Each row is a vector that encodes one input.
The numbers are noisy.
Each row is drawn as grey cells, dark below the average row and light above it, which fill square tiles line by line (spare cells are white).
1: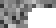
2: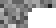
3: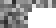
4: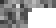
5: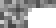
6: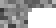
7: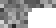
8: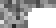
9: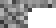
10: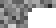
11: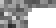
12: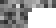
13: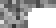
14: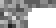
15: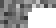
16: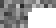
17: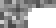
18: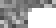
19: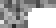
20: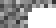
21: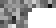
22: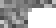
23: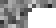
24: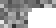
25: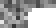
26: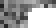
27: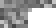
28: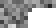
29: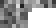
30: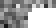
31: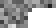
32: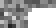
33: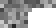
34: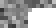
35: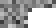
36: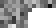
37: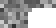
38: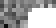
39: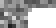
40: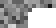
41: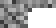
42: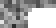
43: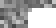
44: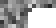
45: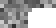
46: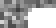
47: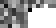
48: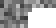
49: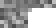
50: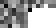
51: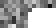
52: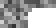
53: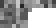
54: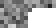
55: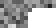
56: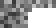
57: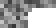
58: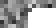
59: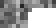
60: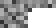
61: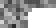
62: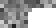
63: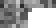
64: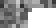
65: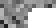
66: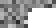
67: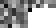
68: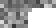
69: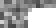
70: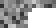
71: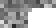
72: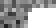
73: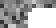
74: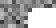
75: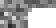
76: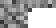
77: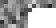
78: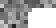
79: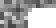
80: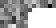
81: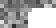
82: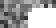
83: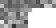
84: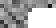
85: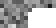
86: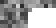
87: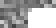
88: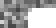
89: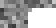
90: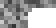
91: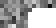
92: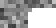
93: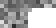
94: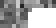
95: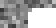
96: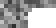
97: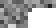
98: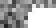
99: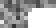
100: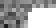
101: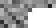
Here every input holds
either three true/false values, or a list of up to two points on an 8-point line.
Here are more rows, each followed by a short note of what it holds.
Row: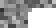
three true/false values
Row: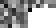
the empty list
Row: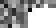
the empty list
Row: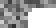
three true/false values
